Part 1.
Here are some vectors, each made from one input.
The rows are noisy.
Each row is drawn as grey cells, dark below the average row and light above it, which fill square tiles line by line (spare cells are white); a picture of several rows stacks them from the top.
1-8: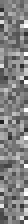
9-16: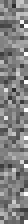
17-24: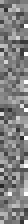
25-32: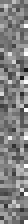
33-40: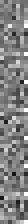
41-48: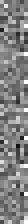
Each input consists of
one of 5 labels.
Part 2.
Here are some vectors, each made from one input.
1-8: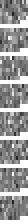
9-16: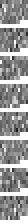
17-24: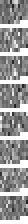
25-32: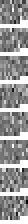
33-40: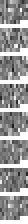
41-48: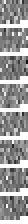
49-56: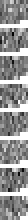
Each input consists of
one of 12 labels.
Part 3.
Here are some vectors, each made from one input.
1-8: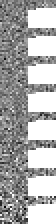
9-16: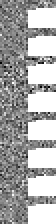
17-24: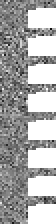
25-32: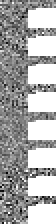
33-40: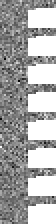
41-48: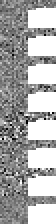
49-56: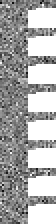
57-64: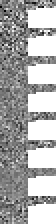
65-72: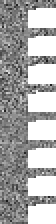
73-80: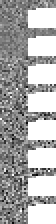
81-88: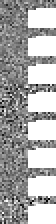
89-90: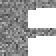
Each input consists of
a point on a 15-point line.
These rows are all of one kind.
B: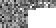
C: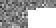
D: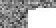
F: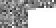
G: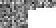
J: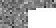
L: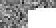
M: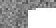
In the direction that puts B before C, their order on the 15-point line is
B, J, C, G, M, F, D, L.
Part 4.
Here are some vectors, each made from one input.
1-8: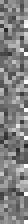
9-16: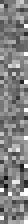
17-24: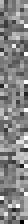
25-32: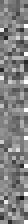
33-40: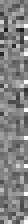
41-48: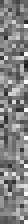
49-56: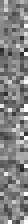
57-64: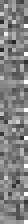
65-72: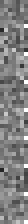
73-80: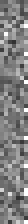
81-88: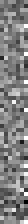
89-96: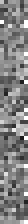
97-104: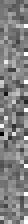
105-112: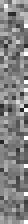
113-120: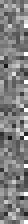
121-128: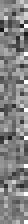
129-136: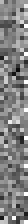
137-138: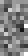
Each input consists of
one of 5 labels.
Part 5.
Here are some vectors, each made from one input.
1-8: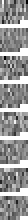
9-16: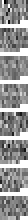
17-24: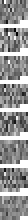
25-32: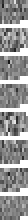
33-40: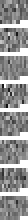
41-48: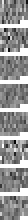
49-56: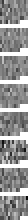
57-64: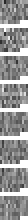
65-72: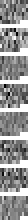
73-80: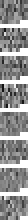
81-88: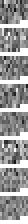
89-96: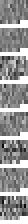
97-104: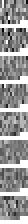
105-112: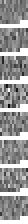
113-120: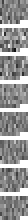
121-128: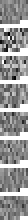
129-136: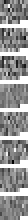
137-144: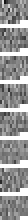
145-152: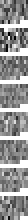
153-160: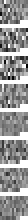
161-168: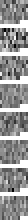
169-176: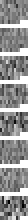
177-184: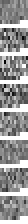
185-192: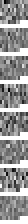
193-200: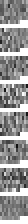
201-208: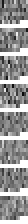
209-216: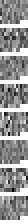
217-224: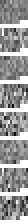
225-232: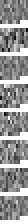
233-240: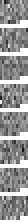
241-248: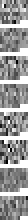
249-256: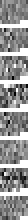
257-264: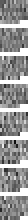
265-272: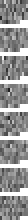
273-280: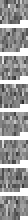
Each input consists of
either a point on a 15-point circle, or a fixed value.
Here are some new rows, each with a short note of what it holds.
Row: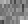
a point on a 15-point circle
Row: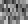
a point on a 15-point circle
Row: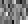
a fixed value
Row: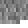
a point on a 15-point circle
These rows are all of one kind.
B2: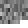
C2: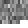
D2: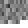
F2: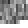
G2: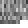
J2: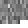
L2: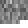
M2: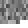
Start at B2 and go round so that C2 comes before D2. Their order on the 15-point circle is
B2, F2, L2, G2, C2, J2, M2, D2.
